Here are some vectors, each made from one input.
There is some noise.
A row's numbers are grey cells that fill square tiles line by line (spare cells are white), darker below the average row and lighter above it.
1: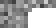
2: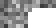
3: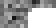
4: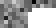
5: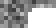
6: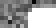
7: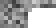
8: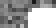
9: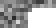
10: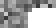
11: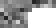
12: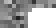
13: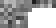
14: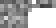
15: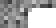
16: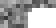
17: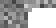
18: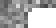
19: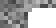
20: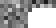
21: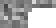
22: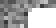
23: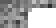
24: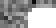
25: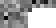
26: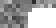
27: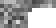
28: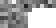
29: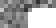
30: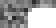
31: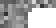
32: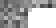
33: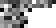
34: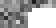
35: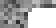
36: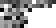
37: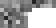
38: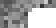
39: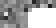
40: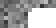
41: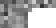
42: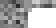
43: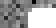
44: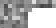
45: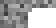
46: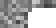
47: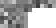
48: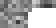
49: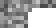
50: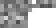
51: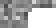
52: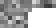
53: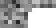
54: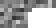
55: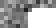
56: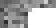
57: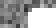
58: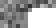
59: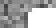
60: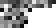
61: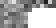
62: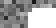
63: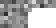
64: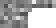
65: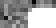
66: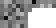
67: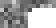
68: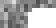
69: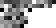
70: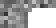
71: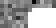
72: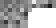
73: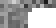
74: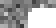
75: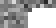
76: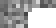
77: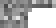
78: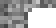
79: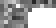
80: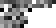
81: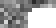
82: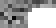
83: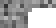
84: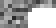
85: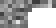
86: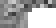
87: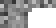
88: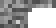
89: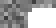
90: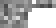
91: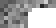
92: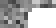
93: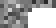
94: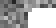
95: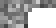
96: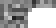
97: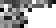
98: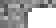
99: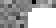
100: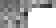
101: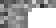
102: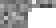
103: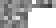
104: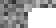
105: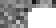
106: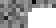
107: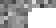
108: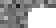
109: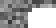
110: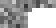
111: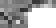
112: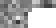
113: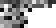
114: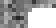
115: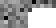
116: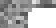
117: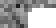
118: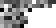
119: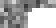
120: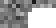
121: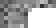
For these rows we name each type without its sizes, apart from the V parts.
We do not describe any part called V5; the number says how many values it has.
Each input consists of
a list of items, each a true/false value and a value of V5.
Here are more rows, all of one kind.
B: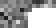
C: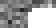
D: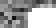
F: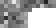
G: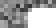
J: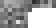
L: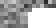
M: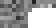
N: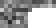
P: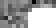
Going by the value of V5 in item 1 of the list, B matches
C, D, G and N.
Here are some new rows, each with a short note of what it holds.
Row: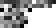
the empty list
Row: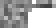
a list of one item
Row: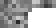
a list of one item
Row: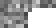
a list of one item
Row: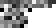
the empty list
